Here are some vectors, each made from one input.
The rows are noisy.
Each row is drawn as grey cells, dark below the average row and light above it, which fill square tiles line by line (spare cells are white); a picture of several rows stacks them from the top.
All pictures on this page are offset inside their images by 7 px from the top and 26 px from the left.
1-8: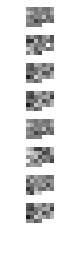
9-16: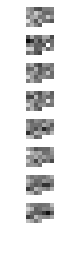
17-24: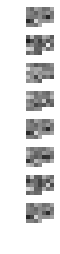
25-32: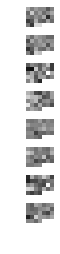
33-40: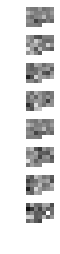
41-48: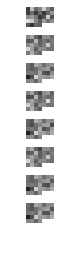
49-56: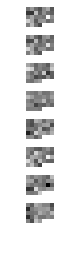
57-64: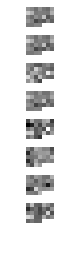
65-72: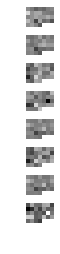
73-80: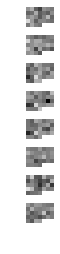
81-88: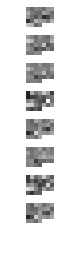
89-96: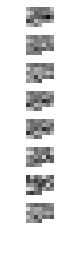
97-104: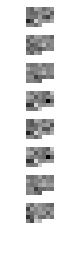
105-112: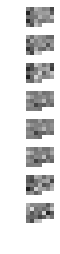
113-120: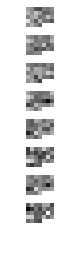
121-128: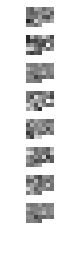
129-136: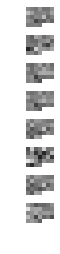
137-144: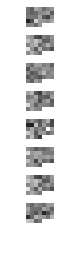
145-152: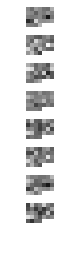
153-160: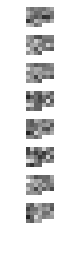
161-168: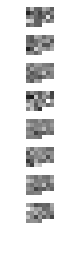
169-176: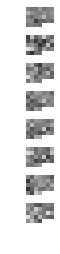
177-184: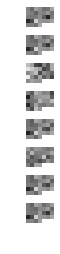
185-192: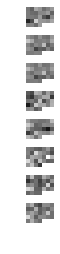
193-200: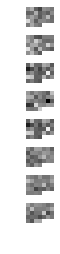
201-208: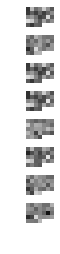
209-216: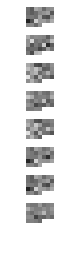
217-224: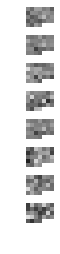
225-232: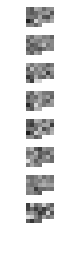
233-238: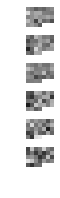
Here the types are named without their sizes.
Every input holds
a point on a line.
